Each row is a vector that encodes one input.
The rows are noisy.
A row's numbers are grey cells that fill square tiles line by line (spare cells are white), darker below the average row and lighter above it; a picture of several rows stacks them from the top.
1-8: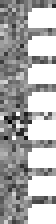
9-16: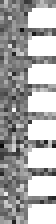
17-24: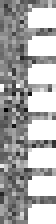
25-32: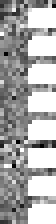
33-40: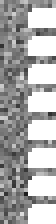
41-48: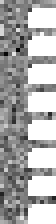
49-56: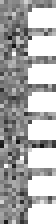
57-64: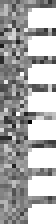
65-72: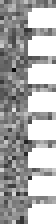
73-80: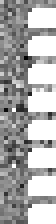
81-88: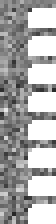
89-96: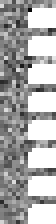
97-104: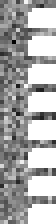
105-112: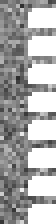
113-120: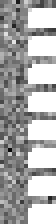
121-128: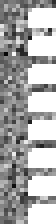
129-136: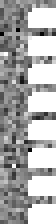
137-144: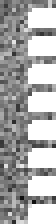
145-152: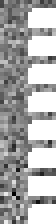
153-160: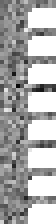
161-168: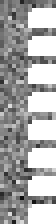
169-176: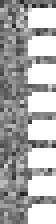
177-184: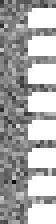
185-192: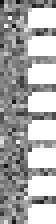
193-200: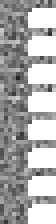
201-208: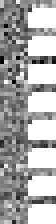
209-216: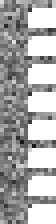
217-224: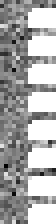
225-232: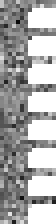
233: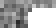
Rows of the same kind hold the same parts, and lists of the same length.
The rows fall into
2 kinds.
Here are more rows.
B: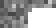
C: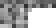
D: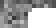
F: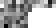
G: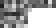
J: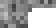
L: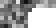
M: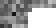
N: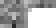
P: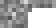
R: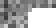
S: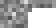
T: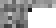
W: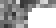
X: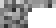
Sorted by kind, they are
B, C, D, G, L, M, R, W
F, J, N, P, S, T, X

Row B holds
a point on a 10-point circle and a point on a 13-point line.
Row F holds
a point on a 9-point line and a point on a 13-point line.
